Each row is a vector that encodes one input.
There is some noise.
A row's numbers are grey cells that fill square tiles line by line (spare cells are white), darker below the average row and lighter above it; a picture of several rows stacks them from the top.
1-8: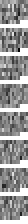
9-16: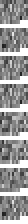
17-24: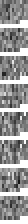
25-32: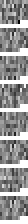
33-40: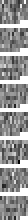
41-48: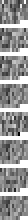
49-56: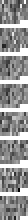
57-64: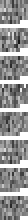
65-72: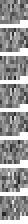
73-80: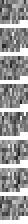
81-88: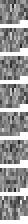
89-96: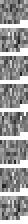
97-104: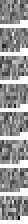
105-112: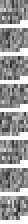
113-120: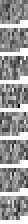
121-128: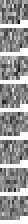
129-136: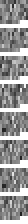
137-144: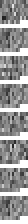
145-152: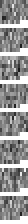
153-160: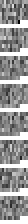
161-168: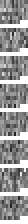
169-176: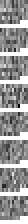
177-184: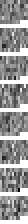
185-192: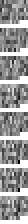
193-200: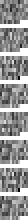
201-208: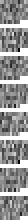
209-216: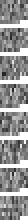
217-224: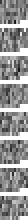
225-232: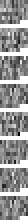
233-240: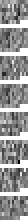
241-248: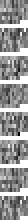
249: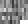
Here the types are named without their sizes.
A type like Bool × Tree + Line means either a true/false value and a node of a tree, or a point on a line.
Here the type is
Line.
